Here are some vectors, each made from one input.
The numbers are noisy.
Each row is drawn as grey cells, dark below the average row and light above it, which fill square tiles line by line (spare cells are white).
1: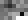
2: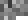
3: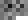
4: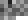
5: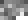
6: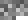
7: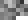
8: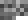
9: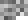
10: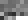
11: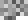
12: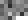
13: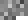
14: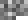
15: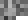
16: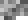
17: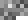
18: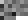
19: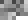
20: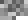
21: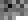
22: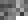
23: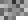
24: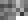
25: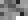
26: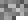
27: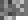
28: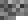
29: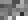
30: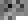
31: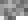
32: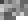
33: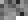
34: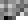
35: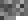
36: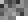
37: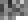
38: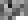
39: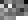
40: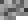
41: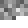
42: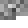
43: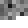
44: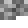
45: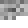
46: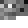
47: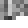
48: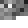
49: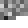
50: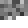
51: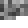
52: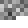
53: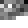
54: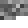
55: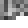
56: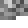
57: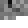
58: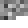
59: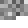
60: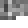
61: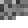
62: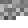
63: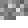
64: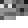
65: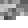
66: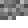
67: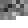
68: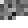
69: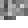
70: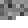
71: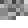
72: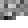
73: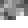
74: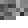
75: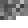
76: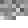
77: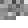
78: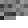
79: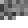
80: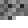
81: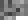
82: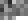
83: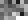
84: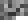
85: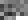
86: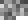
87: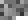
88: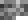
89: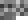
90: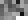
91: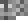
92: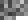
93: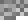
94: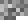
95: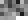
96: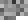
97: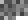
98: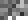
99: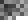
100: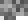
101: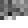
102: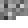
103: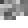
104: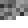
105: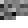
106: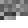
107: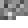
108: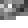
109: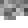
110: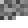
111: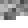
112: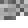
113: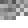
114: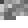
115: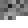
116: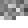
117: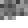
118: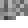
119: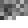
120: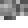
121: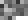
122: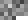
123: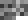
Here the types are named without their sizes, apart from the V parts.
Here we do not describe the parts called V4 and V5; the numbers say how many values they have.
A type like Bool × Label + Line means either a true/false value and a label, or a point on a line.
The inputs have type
Bool × V5 + Label × V4 + Unit.
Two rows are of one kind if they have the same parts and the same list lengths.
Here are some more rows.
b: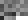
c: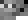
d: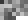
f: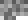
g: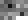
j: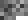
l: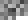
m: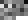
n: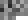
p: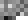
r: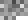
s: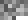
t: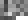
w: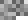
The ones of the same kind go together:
b, g, j, n
c, m
d, f, l, p, r, s, t, w

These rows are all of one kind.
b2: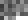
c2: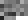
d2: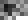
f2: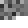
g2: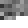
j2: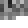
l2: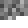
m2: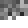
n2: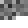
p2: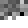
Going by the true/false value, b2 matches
f2, j2 and n2.
